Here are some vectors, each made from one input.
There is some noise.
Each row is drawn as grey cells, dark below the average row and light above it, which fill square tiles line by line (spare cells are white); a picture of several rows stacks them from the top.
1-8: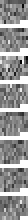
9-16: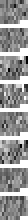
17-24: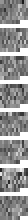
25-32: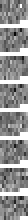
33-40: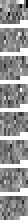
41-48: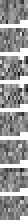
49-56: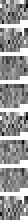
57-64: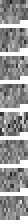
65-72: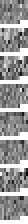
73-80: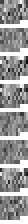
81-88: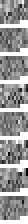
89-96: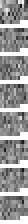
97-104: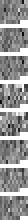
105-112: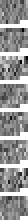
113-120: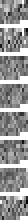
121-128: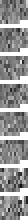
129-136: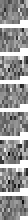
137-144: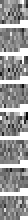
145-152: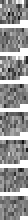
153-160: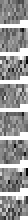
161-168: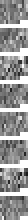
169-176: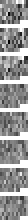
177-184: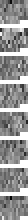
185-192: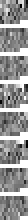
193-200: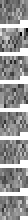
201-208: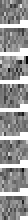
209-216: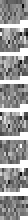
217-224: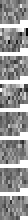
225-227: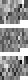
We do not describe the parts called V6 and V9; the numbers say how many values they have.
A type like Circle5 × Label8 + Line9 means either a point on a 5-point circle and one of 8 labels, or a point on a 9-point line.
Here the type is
(Line7 + V6) × Tree7 + V9.
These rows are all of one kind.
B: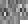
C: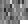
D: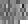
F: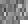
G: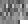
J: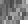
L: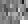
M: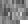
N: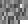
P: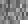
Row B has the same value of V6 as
D and F.
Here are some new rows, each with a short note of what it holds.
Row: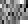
a value of V9
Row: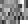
a value of V9
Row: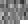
a point on a 7-point line and a node of a 7-node tree
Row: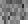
a point on a 7-point line and a node of a 7-node tree
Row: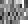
a value of V9
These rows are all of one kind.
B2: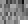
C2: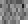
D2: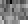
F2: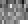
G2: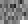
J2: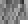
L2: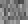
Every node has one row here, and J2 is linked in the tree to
D2 and F2.
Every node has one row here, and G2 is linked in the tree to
L2.
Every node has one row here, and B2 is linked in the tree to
C2 and F2.
